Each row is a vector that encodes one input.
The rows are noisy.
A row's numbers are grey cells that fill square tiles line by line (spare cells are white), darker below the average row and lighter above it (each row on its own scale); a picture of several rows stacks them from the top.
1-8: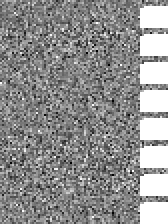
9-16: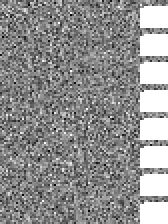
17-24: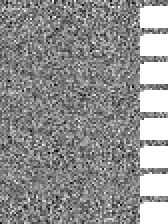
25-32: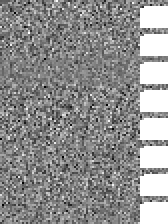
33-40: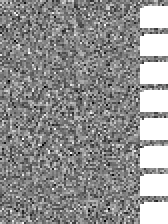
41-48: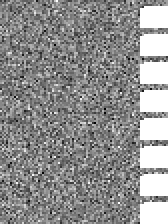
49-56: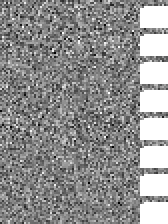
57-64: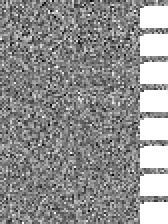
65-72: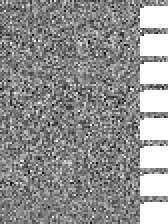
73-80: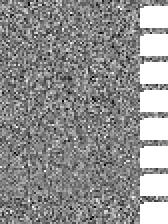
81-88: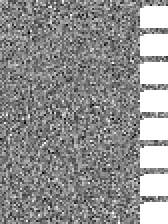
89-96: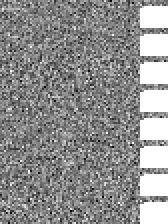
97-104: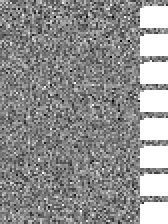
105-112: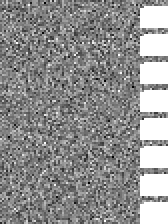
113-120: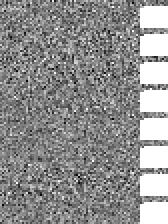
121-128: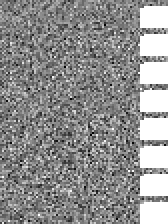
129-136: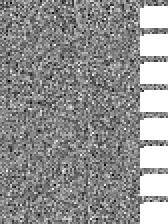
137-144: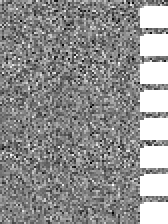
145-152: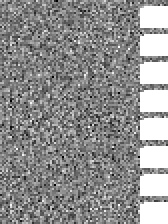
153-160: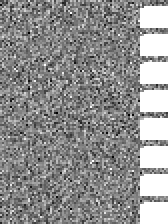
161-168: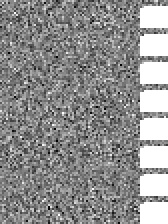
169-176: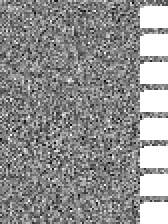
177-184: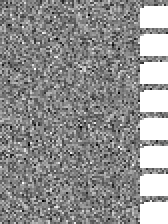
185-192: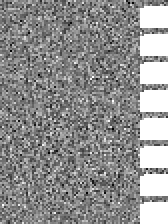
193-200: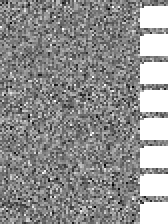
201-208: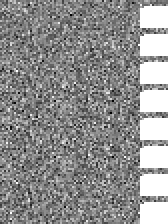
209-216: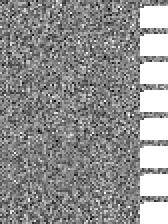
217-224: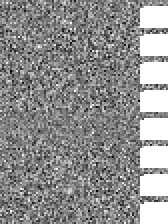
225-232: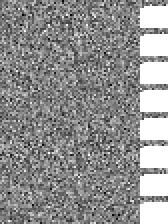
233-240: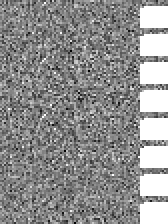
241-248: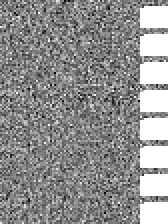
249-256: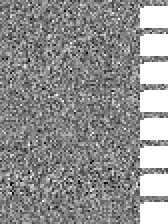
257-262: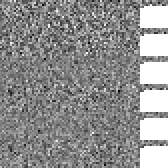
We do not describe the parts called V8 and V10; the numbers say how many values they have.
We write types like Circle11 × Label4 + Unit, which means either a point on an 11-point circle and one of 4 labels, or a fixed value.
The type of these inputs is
Bool × (Tree7 × V8 + V10).
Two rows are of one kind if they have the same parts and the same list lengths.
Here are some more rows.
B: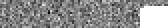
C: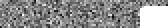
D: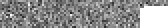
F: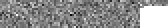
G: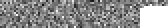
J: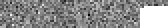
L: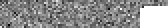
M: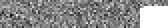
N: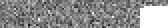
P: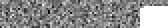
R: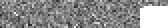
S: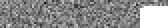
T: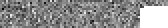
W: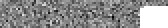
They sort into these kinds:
B, C, F, G, L, M, P, R, W
D, J, N, S, T

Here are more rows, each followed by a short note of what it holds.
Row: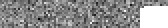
a node of a 7-node tree, a true/false value and a value of V8
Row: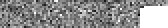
a true/false value and a value of V10
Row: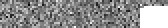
a node of a 7-node tree, a true/false value and a value of V8
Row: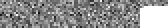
a node of a 7-node tree, a true/false value and a value of V8
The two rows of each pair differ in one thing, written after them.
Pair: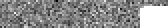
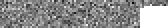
the node of the tree
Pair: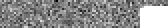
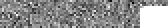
the value of V8
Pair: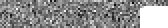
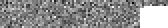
the node of the tree
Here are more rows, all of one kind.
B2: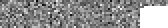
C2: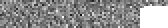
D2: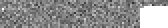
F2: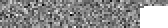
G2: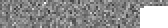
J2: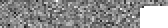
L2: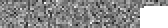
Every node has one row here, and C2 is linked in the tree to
B2, G2 and L2.
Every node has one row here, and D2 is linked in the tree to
B2.
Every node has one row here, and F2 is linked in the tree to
G2.
